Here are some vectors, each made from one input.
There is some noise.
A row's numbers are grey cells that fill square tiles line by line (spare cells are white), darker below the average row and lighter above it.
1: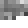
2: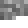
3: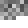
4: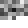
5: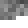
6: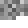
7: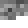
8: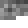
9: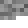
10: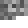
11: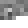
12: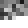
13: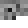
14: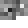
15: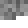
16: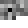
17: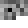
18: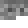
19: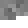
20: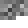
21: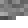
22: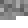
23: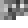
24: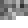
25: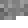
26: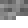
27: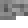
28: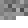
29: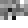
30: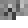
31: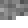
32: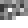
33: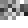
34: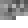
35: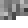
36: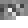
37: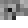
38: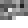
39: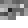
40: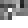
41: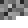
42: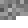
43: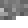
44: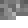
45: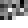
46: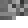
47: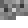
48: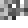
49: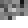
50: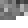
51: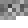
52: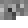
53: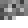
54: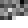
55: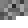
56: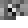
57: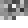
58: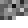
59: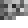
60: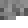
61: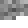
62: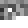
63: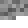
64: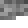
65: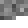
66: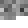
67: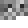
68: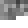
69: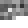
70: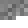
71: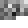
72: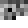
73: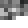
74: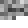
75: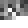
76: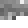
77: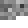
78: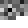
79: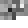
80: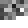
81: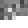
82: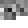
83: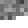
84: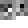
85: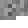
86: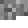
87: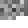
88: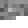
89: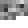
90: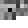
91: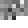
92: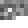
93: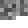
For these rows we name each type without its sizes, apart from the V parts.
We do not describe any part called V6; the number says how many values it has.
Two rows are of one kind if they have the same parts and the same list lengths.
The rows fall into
2 kinds.
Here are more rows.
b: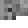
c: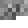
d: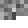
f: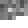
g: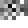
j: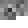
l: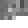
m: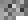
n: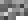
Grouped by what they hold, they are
b, c, g, n
d, f, j, l, m

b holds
a label and a value of V6.
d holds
a label and a point on a line.
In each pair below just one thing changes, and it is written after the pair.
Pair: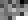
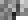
the place on the line
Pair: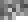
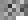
the label
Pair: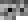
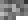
the place on the line
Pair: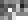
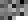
the label
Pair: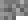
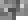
the place on the line
